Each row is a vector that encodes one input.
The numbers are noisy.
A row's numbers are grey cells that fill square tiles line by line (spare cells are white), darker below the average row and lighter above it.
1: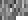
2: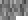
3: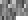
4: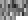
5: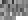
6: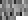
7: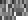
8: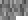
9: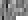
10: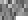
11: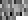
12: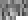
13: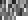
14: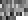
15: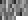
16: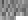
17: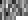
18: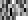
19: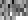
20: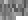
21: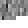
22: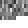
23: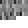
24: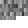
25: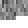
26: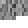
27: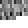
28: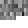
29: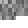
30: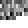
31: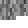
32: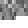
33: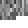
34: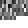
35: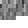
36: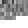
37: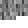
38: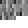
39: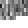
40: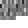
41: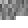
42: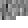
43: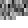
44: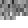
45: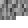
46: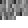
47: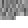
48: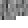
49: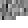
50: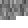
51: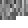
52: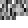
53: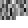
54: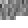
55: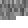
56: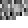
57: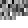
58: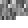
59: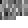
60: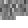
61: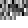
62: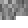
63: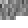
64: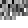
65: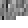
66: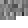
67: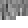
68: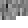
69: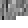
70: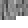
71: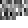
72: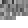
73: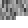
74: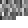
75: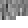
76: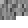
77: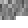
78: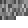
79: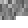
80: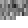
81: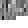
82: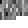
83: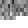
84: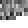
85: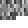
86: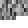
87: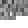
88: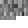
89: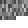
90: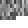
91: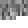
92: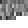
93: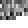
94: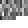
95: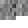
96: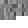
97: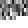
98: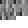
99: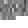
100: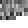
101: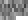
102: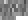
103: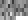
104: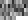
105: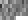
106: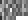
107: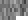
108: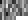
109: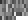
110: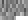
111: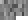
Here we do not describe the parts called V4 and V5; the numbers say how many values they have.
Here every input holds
either a point on a 6-point circle, or a true/false value, a value of V4 and a value of V5.
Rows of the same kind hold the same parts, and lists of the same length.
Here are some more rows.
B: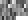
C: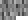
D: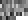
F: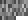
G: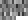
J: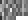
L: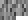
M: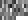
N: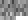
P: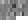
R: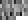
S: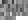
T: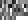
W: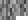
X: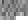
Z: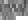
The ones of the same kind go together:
B, C, G, L, N, P, S, W, X, Z
D, F, J, M, R, T

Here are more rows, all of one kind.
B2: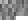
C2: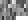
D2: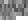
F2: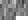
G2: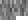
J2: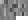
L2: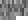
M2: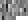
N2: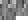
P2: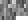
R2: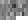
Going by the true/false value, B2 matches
D2, M2 and R2.
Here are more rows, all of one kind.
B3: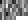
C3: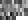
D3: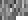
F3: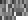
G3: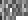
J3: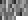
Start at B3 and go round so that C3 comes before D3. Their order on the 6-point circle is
B3, J3, F3, C3, D3, G3.
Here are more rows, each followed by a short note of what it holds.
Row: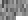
a true/false value, a value of V4 and a value of V5
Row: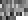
a point on a 6-point circle
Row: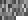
a point on a 6-point circle
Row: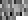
a point on a 6-point circle
